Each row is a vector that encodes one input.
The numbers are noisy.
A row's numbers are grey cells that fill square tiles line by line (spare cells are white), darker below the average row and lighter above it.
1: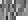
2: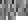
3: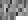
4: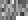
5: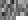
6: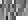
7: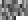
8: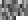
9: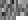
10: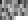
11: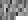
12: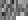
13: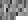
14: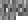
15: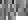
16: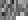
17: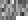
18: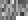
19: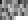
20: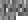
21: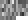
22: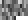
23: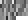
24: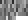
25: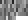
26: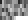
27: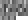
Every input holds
three true/false values.
